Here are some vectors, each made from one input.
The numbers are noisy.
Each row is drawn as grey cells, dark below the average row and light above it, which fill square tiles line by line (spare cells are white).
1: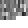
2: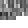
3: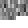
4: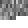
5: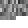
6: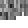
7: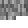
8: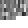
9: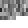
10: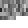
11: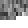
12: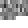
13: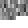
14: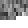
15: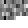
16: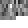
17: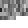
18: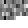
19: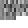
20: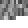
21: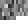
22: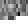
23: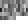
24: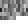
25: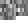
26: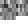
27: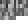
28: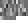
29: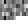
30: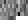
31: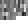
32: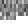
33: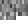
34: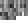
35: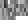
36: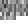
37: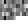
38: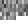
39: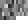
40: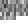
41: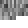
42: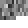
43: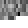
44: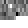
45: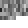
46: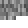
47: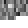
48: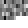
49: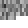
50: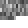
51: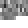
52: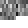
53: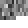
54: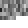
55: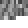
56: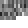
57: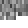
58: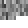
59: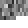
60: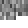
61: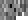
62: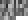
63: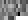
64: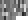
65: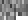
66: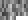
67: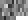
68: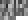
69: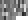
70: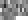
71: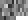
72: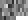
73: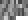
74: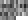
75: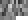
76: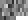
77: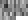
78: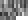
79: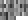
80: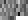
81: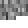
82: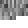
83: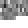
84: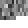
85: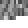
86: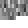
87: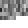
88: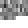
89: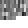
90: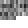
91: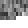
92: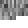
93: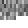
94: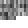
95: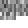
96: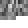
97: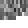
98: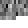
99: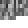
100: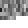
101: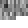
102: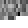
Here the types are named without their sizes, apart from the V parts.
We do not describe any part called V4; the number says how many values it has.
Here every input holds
a value of V4, together with a list of points on a line.
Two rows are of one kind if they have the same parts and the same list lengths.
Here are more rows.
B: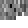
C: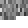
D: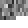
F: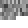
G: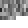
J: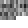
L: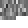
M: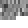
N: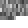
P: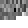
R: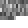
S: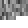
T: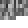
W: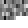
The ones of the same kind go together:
B, P, T
C, F, J, L, M, N, R, S
D, G, W

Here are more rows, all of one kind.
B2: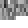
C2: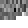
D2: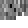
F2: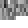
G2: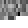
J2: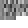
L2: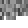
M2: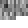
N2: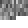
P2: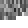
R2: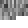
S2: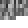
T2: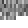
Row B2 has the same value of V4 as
F2 and G2.
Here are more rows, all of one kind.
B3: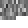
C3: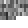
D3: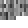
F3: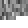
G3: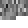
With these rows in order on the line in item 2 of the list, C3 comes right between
B3 and F3.
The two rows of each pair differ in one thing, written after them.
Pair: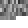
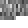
the value of V4
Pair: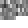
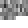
the place on the line in item 2 of the list
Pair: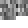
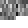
the place on the line in item 1 of the list
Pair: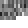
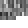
the place on the line in item 2 of the list
